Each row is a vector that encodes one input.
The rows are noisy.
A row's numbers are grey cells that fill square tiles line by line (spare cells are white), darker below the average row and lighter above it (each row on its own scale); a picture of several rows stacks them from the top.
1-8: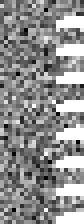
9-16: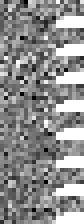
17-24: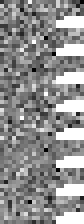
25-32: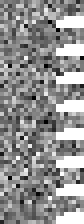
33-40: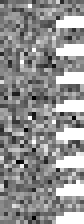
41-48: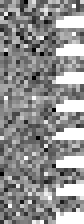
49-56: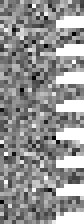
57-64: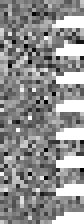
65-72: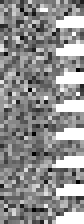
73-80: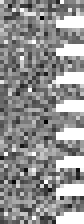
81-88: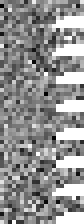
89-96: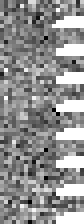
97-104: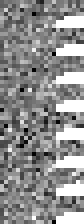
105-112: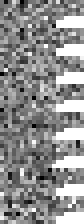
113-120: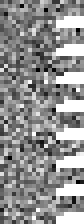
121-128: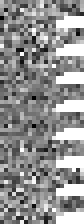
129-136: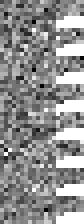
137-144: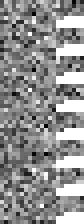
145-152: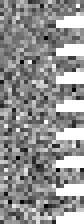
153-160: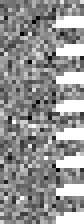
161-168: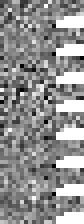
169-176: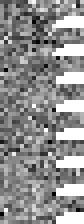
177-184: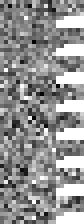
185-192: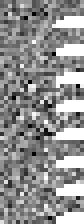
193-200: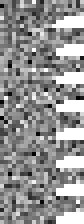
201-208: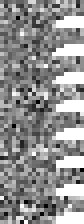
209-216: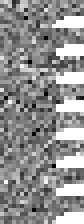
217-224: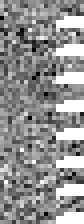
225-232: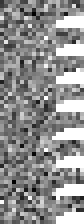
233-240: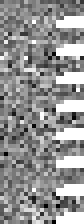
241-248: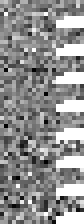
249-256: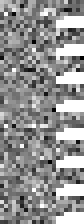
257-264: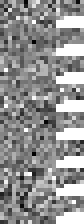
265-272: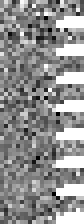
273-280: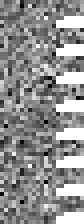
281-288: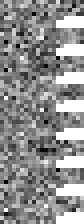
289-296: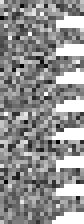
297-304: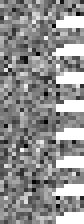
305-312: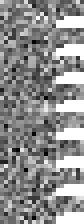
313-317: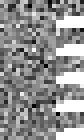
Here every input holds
a point on a 20-point circle and four true/false values.
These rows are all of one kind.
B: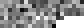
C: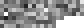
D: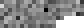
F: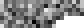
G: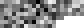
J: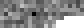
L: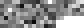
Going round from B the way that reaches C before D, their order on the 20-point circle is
B, F, J, G, L, C, D.
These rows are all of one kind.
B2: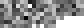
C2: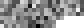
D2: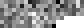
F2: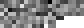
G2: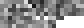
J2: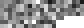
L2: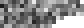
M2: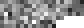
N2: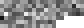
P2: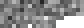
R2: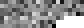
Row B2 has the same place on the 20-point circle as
C2, N2 and R2.
